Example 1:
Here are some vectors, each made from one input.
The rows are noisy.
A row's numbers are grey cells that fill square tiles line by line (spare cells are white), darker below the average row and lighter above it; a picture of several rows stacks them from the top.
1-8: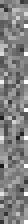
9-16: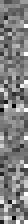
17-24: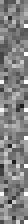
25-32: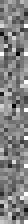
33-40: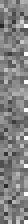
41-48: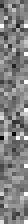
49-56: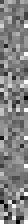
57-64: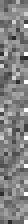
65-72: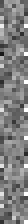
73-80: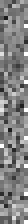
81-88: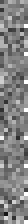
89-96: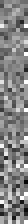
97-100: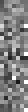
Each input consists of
one of 9 labels, together with either a fixed value, or three true/false values.
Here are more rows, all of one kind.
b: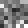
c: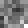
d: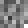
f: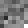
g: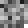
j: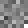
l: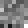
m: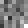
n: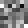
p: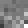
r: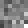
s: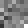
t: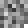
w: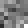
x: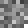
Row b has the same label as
j, s, w and x.
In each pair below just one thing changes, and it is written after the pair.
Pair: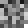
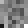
one of the three true/false values
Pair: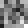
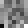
the label
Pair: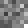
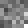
the label
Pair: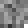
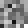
the label
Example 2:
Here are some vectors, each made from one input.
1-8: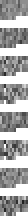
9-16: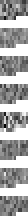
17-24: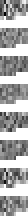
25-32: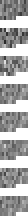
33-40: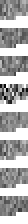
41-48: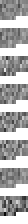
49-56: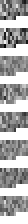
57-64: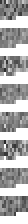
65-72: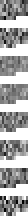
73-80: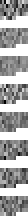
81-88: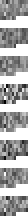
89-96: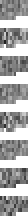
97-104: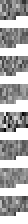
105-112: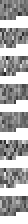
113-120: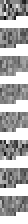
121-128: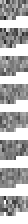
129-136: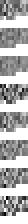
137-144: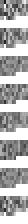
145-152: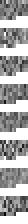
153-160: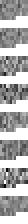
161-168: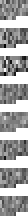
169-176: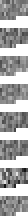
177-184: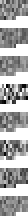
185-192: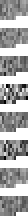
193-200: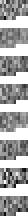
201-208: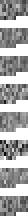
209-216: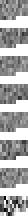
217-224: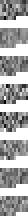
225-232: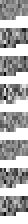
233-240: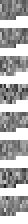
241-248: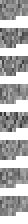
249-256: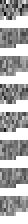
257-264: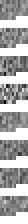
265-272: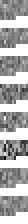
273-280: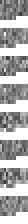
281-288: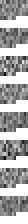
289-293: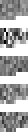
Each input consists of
either a point on a 10-point line, or three true/false values.
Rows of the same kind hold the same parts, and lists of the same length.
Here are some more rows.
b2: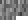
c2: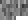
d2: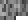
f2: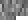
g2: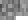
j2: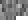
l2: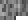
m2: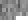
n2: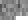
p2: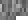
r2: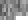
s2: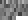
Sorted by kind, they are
b2, c2, d2, f2, j2, l2, p2, s2
g2, m2, n2, r2

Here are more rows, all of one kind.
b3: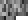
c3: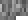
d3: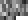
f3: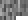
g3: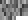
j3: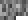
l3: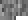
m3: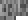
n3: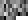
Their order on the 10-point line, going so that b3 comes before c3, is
n3, f3, g3, m3, b3, l3, j3, c3, d3.
